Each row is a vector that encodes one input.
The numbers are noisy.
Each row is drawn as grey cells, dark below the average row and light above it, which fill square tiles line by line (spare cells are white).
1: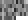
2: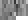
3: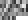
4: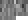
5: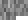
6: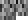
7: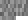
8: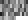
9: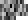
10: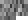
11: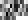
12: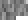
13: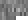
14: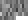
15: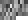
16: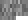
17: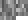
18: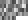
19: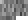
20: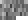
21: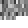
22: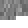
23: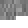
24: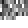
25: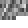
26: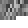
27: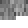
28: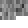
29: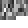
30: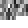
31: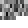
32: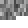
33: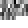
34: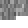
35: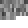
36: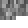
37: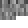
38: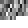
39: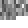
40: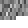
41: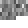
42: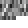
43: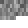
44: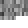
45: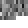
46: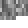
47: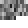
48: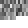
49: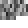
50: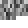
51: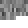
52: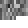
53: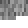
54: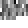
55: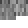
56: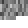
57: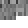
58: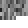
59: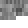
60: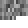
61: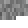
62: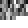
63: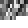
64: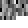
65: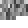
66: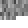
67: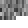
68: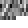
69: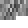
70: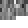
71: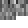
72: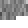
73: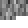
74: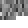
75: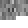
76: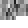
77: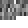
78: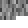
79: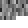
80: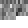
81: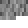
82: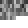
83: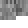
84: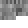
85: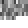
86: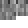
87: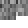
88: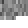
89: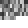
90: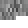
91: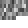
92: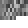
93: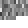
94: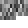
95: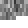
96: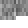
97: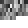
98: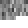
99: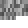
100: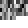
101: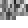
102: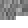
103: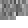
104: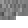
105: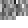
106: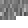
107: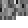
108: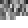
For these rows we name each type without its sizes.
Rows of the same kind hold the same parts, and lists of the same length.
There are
3 kinds of row.
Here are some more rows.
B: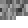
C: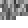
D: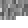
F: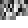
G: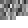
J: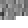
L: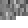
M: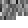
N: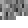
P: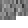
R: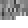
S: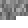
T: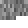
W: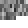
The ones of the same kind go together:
B, G, M, N, R
C, D, J, L, P, S, T, W
F

